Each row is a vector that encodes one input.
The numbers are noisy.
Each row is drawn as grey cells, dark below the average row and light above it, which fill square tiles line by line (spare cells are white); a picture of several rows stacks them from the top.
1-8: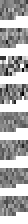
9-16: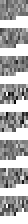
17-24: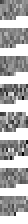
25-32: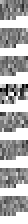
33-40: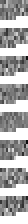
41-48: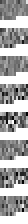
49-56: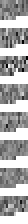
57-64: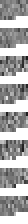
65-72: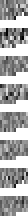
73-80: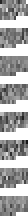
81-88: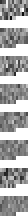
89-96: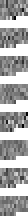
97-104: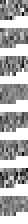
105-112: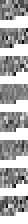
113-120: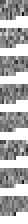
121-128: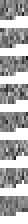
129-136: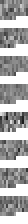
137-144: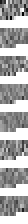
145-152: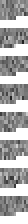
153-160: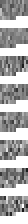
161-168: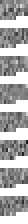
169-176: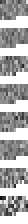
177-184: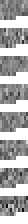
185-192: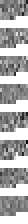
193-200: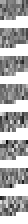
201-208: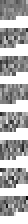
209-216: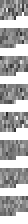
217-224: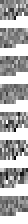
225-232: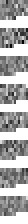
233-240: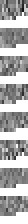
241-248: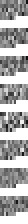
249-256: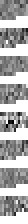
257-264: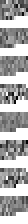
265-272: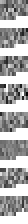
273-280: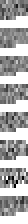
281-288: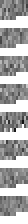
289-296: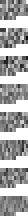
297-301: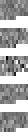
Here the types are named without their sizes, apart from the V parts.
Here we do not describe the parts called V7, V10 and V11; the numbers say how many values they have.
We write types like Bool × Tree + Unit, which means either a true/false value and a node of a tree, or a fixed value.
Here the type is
(Bool × V7 × V10 × V11 + Line) × Line.
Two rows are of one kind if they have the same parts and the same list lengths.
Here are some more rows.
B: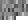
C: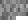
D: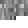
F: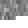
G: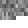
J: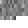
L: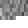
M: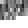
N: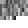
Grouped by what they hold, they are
B, M
C, D, F, G, J, L, N

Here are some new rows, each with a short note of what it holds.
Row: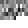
a point on a line, a true/false value, a value of V7, a value of V10 and a value of V11
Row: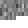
a point on a line, a true/false value, a value of V7, a value of V10 and a value of V11
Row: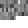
a point on a line, a true/false value, a value of V7, a value of V10 and a value of V11
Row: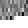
a point on a line, a true/false value, a value of V7, a value of V10 and a value of V11
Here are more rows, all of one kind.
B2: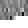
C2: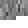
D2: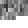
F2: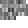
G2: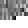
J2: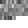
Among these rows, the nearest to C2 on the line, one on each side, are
B2 and G2.
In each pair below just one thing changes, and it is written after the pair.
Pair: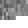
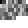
the value of V11
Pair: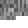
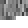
the value of V10
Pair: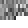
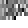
the true/false value
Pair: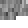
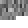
the value of V11
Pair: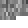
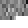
the value of V10
